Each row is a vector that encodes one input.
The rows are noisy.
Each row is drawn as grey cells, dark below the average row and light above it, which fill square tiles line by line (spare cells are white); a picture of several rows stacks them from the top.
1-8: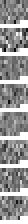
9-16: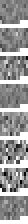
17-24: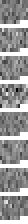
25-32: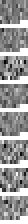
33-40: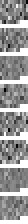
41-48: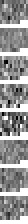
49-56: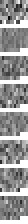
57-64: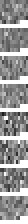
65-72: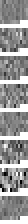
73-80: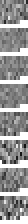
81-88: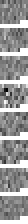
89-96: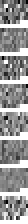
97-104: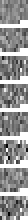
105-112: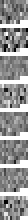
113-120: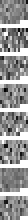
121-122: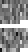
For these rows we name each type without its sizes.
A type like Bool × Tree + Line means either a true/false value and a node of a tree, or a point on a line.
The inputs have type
Circle × (Line + Tree).
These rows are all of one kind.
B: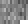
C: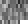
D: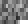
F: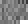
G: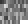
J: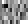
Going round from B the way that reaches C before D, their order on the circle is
B, C, F, D, G, J.
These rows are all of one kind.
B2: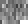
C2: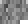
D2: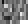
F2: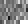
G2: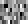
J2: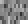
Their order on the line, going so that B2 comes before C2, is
D2, G2, B2, J2, F2, C2.
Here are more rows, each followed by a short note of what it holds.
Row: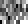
a point on a circle and a node of a tree
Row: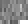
a point on a circle and a point on a line
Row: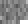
a point on a circle and a node of a tree
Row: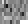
a point on a circle and a node of a tree
